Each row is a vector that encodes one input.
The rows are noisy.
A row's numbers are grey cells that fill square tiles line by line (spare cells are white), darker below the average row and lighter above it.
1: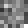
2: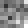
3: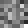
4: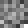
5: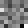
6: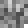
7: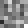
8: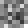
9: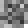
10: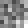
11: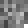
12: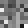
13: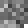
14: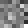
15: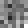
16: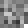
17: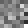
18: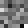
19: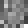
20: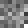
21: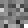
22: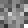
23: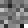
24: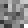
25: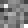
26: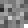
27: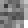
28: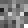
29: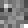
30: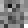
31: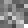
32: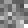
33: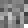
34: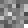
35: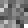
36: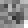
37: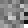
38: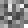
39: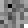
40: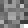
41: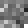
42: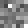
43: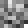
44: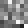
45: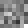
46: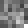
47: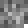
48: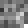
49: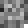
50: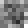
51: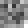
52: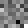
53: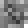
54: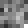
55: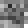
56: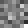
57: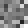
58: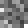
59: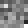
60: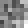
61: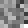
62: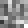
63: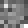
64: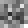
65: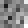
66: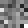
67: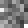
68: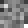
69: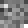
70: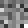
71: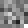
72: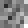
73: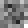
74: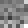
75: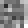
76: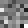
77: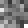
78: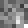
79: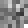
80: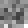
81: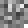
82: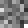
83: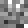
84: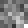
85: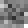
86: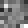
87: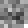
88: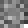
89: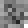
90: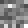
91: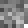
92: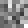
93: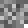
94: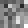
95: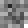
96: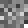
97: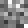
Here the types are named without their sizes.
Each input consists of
a point on a line, together with either a point on a line, or a node of a tree.
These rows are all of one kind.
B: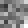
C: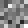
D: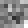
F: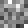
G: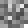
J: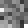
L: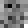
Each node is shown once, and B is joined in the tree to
C and D.
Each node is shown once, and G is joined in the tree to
D and F.
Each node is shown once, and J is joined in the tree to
L.
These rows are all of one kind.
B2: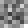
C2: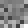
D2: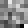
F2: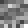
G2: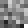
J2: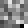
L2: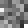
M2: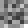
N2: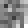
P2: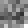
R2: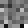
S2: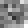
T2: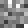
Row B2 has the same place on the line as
L2 and M2.
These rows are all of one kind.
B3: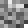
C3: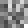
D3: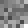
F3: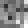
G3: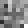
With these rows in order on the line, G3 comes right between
C3 and F3.
